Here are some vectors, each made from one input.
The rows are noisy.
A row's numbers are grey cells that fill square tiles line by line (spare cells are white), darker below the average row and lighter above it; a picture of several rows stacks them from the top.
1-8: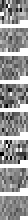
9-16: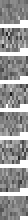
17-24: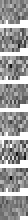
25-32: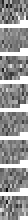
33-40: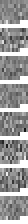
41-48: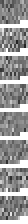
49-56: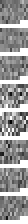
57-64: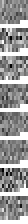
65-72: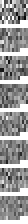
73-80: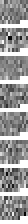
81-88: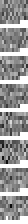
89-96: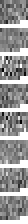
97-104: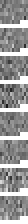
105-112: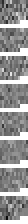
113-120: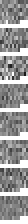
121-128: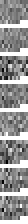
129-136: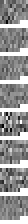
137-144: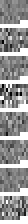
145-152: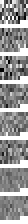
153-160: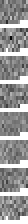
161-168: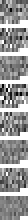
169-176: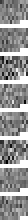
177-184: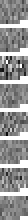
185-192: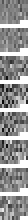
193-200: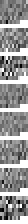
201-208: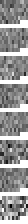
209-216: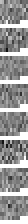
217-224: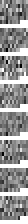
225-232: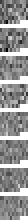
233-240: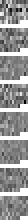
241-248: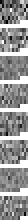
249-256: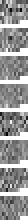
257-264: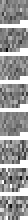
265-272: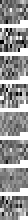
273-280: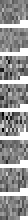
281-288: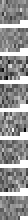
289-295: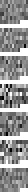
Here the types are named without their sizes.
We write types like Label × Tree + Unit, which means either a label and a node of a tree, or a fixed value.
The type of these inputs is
Line + Tree.
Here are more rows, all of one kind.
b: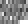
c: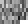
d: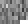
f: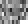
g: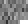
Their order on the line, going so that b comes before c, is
b, c, f, d, g.
